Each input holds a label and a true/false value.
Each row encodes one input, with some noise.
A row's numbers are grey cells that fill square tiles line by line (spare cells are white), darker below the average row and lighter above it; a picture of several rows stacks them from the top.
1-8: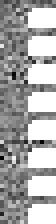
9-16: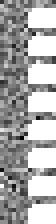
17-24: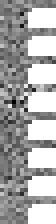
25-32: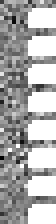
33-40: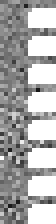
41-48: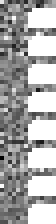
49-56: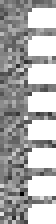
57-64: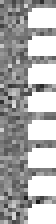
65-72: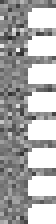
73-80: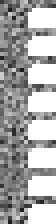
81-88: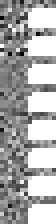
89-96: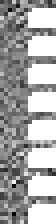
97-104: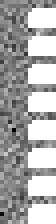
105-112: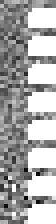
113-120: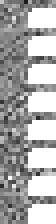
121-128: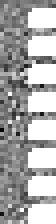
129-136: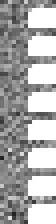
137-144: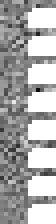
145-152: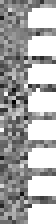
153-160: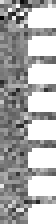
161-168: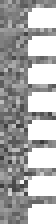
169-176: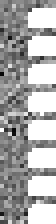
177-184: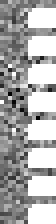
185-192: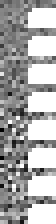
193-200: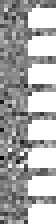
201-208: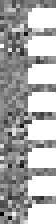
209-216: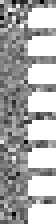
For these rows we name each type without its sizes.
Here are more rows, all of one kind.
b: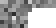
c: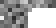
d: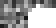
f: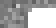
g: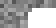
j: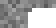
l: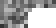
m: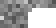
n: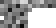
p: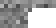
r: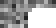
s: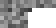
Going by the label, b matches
c, d, m and n.
